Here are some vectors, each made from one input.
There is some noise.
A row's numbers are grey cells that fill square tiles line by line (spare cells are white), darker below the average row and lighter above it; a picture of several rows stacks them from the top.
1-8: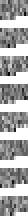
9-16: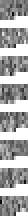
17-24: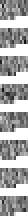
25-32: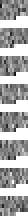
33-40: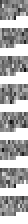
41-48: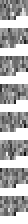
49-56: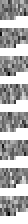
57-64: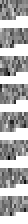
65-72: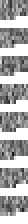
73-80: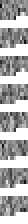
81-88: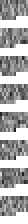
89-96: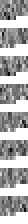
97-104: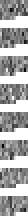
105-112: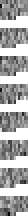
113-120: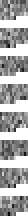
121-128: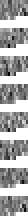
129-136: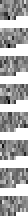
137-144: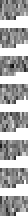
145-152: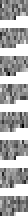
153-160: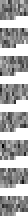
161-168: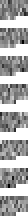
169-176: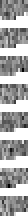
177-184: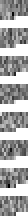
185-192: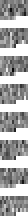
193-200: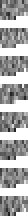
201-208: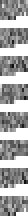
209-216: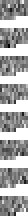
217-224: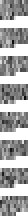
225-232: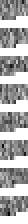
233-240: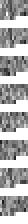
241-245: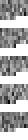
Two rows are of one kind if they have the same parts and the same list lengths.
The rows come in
4 kinds.
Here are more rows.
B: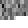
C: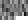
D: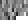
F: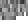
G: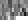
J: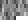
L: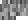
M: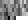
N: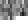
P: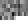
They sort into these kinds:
B, C, G, P
D, M
F, J, L
N

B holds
a point on each of two 8-point circles and one of 6 labels.
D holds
a point on each of two 8-point circles and a node of a 9-node tree.
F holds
a point on an 8-point circle, one of 9 labels and a node of a 9-node tree.
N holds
a point on an 8-point circle, one of 6 labels and one of 9 labels.
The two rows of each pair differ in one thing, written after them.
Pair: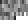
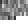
the label
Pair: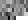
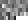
the node of the tree
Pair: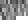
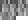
the label
